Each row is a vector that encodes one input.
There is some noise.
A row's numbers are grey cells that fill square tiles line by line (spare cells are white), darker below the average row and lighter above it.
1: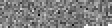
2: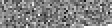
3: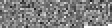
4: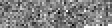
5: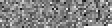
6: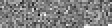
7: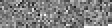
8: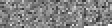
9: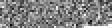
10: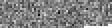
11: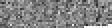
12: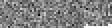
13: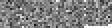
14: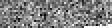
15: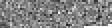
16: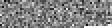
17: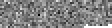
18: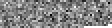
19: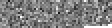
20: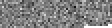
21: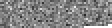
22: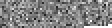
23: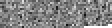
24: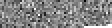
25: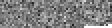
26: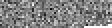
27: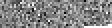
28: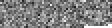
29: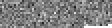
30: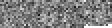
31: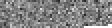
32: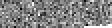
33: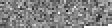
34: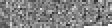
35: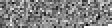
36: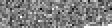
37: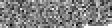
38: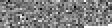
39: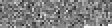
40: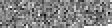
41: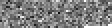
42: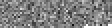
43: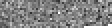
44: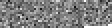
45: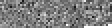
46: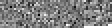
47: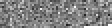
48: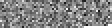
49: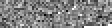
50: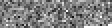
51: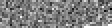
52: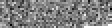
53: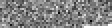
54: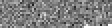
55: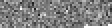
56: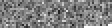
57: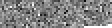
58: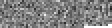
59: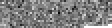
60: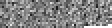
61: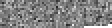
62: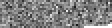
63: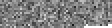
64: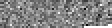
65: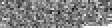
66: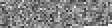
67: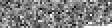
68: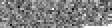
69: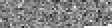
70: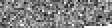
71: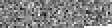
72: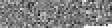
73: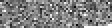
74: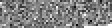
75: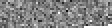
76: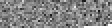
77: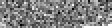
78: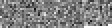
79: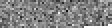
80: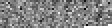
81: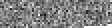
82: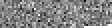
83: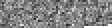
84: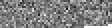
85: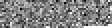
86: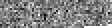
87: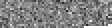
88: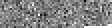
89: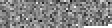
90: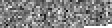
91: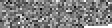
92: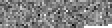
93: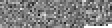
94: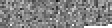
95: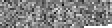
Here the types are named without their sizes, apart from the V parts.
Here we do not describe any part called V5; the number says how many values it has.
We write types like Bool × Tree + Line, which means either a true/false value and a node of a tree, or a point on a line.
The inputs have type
Bool × (Line + V5).
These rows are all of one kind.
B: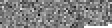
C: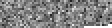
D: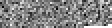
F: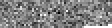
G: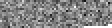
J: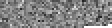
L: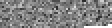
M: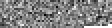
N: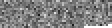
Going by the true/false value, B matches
F and N.
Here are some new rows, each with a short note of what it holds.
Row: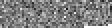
a true/false value and a value of V5
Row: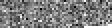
a point on a line and a true/false value
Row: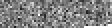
a point on a line and a true/false value
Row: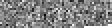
a point on a line and a true/false value
